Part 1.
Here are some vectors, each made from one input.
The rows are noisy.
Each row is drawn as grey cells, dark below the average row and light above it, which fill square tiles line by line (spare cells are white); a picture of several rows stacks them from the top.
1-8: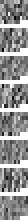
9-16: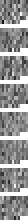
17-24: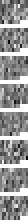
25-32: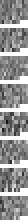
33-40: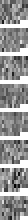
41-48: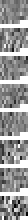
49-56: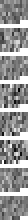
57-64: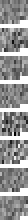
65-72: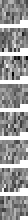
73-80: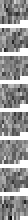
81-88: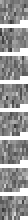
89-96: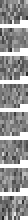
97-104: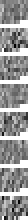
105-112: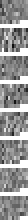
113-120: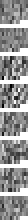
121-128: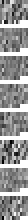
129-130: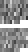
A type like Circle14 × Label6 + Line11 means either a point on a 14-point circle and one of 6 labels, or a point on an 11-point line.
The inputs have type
Circle8 × Line9.
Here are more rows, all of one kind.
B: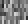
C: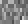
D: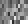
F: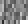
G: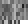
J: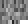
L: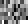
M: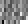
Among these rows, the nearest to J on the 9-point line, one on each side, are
B and C.
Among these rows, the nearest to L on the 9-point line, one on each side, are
D and M.
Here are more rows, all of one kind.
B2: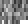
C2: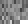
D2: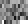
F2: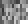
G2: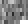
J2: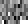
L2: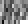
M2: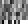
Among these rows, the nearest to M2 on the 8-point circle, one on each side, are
C2 and F2.
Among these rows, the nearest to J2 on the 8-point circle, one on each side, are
B2 and G2.
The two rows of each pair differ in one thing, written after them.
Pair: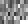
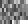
the place on the 8-point circle
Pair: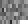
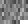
the place on the 8-point circle
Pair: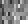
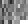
the place on the 9-point line
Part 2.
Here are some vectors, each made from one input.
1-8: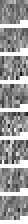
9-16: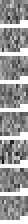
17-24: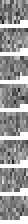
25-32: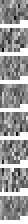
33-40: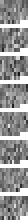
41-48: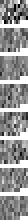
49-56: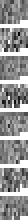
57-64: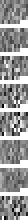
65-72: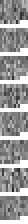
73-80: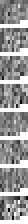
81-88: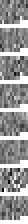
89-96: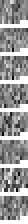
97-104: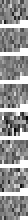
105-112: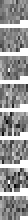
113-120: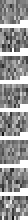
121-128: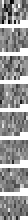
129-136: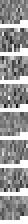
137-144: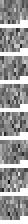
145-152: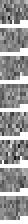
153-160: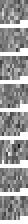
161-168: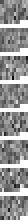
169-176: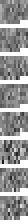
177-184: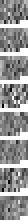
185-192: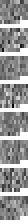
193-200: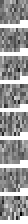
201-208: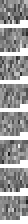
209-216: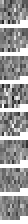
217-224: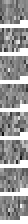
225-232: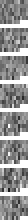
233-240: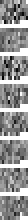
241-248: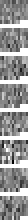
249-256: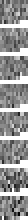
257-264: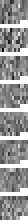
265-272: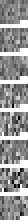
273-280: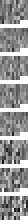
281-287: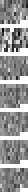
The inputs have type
(Circle8 + Unit) × Line10.
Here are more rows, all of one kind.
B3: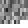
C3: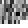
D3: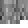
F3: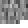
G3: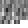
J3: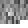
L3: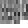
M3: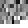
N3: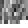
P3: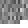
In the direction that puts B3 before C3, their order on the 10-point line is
D3, N3, G3, B3, P3, C3, M3, J3, F3, L3.
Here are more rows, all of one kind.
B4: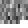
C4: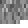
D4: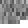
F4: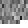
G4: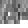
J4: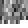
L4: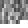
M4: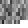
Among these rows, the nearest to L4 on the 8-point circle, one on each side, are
G4 and M4.
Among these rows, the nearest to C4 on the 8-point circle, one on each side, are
G4 and J4.
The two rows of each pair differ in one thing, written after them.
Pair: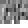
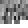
the place on the 10-point line
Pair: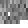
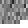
the place on the 10-point line
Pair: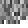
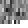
the place on the 10-point line
